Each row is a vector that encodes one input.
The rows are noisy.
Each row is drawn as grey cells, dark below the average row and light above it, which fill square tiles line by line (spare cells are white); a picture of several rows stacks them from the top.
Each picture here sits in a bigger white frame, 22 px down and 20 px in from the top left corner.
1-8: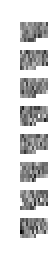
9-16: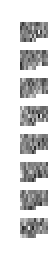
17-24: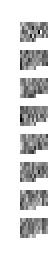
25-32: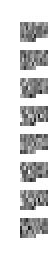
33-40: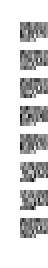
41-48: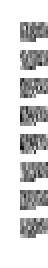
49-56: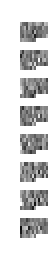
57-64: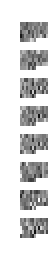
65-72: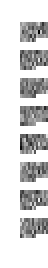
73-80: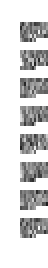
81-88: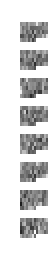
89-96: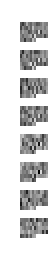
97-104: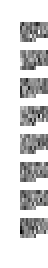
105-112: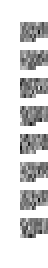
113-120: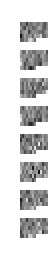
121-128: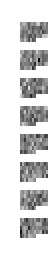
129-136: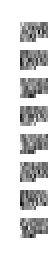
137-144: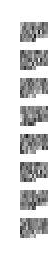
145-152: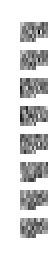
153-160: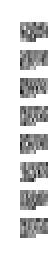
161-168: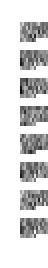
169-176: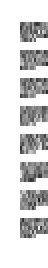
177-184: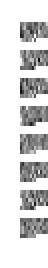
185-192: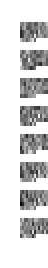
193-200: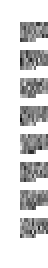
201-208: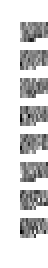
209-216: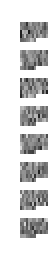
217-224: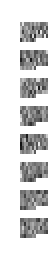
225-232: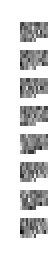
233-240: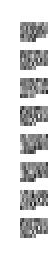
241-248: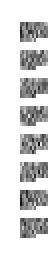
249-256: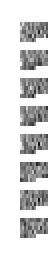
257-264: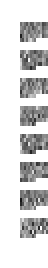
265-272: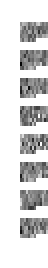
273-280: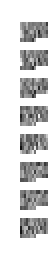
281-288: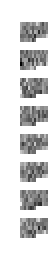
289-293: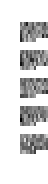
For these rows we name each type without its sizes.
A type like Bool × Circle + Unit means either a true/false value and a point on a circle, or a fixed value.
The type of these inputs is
Bool × (Circle + Unit) × Line.
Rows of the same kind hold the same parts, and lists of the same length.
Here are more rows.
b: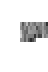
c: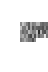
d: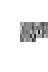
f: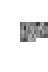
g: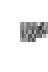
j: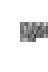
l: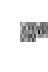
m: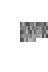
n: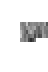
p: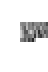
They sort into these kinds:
b, f, n, p
c, d, g, j, l, m

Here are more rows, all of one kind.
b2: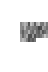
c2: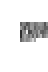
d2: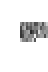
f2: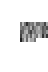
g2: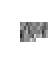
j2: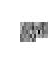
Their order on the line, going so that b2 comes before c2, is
d2, b2, c2, g2, j2, f2.
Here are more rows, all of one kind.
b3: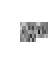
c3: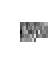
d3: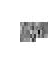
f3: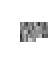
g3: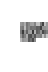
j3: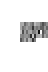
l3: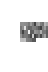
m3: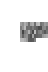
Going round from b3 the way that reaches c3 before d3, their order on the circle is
b3, m3, l3, c3, f3, d3, j3, g3.
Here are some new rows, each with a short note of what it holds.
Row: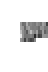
a point on a line and a true/false value
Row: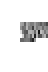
a point on a line and a true/false value
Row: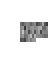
a point on a line and a true/false value
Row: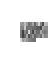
a point on a circle, a point on a line and a true/false value
